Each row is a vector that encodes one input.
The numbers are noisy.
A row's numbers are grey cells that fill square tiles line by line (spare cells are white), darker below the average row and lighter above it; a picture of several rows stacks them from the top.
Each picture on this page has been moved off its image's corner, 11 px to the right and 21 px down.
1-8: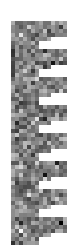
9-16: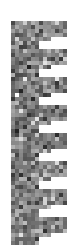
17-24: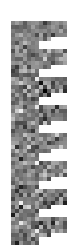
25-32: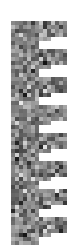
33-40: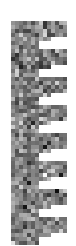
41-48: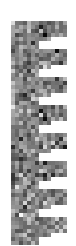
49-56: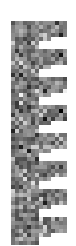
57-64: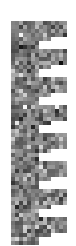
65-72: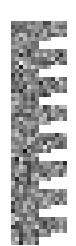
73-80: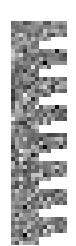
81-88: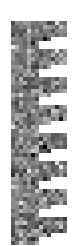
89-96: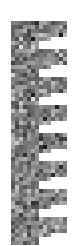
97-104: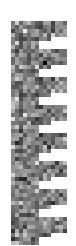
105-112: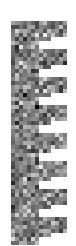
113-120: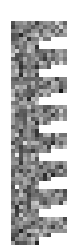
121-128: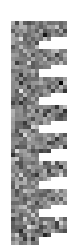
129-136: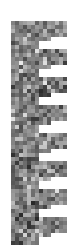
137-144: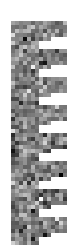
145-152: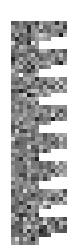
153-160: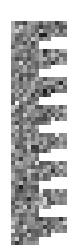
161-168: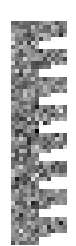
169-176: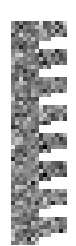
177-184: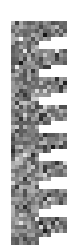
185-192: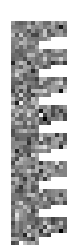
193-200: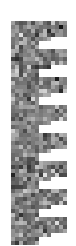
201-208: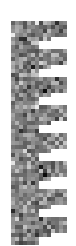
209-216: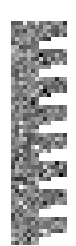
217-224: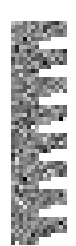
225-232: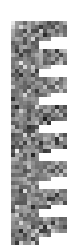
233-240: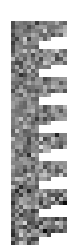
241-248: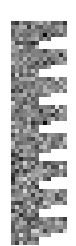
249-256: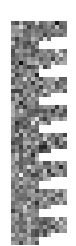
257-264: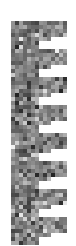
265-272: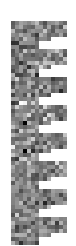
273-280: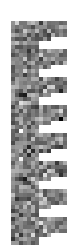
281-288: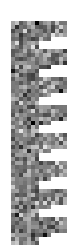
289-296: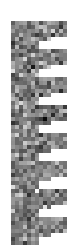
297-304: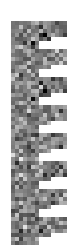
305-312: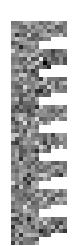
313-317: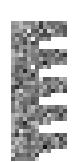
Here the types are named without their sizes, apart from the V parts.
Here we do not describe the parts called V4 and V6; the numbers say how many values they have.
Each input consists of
a value of V4 and a value of V6, together with either a point on a line, or three true/false values.
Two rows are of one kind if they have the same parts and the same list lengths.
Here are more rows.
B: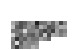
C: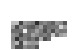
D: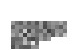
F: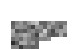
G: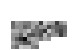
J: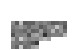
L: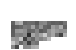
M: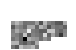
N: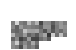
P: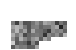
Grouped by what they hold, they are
B, C, D, F, N
G, J, L, M, P

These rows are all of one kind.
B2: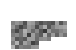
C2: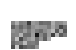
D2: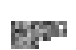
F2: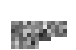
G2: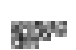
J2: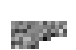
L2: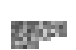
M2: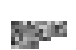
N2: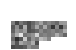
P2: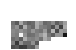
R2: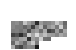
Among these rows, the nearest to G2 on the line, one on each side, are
D2 and F2.
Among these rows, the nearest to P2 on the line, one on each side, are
L2 and N2.
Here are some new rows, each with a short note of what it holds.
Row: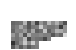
a point on a line, a value of V4 and a value of V6
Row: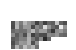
a point on a line, a value of V4 and a value of V6
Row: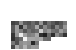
a point on a line, a value of V4 and a value of V6
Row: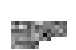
three true/false values, a value of V4 and a value of V6
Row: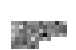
three true/false values, a value of V4 and a value of V6
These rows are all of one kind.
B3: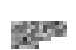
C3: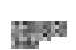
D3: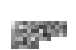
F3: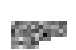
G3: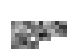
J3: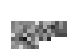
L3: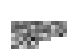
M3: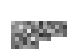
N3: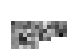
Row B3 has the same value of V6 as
C3 and D3.
